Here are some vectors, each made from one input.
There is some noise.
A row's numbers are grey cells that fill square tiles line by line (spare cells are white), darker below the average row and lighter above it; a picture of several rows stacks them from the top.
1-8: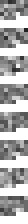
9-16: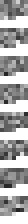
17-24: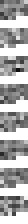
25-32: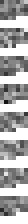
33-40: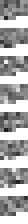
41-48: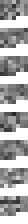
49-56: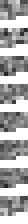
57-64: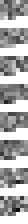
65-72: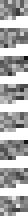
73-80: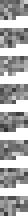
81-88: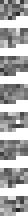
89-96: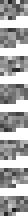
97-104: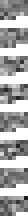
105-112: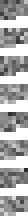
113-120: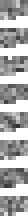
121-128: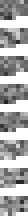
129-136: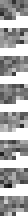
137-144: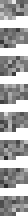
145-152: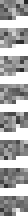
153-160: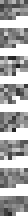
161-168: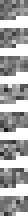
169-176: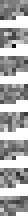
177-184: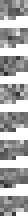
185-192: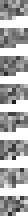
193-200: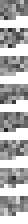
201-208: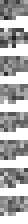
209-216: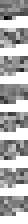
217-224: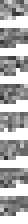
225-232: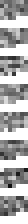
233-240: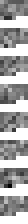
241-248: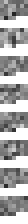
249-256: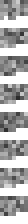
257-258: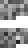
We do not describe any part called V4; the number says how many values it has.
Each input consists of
either one of 6 labels and a value of V4, or a list of up to three points on a 5-point line.
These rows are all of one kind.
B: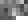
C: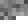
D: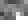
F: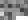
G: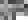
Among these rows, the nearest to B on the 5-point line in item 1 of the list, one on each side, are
C and D.
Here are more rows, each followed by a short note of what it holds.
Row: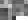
a list of two items
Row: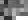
a list of one item
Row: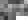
a list of two items
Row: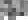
one of 6 labels and a value of V4
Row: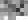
one of 6 labels and a value of V4
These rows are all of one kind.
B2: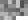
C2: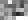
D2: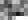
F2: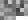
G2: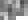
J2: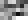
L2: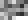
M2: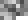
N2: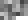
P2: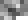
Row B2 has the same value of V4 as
G2, M2, N2 and P2.
